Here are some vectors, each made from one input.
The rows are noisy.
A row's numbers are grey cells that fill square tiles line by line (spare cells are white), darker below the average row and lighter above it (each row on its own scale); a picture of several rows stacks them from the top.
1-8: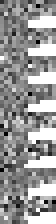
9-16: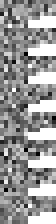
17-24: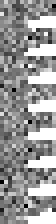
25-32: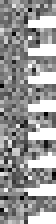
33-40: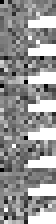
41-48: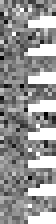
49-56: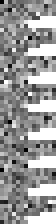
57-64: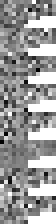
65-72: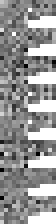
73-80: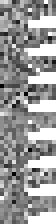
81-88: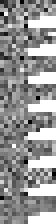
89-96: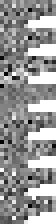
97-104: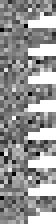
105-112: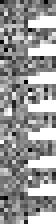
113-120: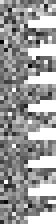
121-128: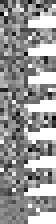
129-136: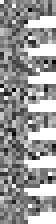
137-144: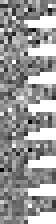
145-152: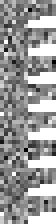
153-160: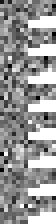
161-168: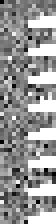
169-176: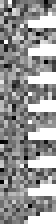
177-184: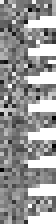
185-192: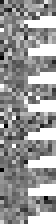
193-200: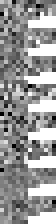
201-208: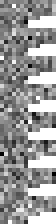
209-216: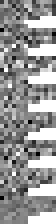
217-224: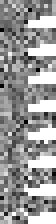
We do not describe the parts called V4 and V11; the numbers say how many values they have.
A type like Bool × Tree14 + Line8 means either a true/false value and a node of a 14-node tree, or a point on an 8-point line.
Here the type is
(Circle6 + V4) × V11 + Tree10 + Unit.
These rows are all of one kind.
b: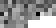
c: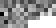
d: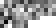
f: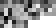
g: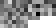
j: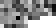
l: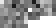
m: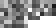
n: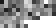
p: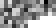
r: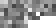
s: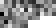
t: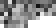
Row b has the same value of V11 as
j, p and t.
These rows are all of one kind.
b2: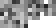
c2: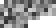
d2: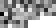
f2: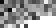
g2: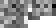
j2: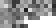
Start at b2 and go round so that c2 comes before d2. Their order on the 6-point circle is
b2, f2, c2, j2, g2, d2.
